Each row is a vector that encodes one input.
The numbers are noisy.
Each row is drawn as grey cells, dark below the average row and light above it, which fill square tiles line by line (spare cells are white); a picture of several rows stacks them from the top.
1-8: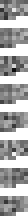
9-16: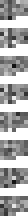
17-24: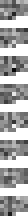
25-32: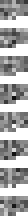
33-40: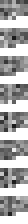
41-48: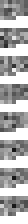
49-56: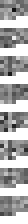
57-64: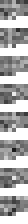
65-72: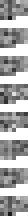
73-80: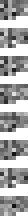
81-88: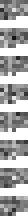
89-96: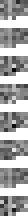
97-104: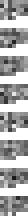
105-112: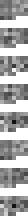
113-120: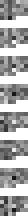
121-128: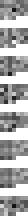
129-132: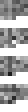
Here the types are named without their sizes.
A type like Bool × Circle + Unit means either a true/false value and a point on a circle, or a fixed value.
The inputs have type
Bool × Bool × Bool × Bool.
